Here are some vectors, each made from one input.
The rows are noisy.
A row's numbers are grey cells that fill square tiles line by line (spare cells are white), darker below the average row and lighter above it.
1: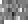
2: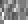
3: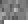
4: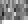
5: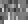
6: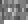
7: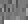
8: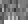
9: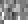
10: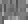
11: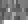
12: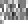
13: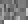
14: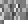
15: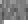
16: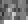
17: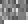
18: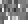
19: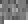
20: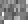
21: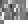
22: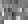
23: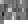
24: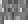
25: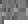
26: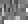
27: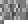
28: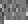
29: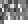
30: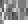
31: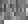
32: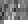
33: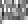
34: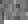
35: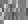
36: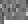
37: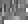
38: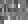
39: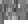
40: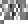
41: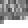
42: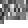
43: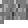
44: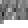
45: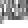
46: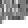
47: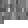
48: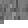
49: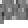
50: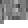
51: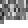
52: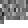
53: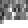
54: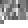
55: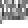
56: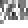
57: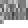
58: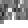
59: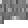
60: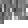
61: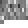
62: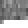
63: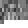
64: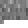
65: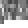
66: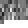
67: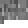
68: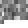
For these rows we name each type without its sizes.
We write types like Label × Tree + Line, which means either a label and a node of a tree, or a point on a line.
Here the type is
Bool × Line.
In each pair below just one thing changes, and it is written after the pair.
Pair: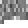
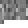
the place on the line
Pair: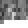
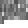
the place on the line
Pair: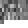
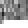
the place on the line
